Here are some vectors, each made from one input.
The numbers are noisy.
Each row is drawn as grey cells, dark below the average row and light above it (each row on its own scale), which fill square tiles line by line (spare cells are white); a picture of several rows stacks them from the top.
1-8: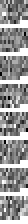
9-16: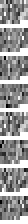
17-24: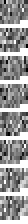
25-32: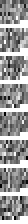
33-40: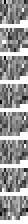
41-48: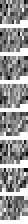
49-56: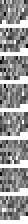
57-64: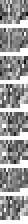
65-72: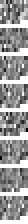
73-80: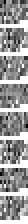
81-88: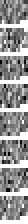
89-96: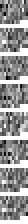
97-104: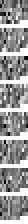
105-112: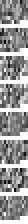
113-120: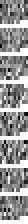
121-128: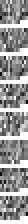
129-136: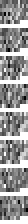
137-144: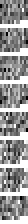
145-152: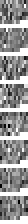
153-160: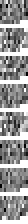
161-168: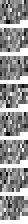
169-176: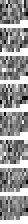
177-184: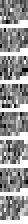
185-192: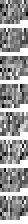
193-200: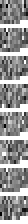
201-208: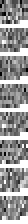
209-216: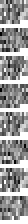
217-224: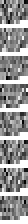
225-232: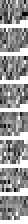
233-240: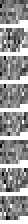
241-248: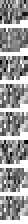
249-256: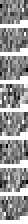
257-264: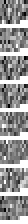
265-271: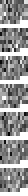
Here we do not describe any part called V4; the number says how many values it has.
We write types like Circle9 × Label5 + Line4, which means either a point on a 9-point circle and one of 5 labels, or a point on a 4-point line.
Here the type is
(Bool × Circle6 × Circle6 + V4 × V4) × V4 × V4 + Line8.
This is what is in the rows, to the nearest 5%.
About 25% of them hold a point on an 8-point line. The rest hold two values of V4, together with either a point on each of two 6-point circles and a true/false value, or two values of V4.
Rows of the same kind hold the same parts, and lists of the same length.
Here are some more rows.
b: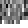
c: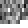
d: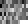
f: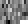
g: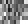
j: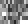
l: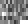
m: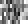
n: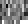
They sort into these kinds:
b, c, f, n
d
g, j, l, m

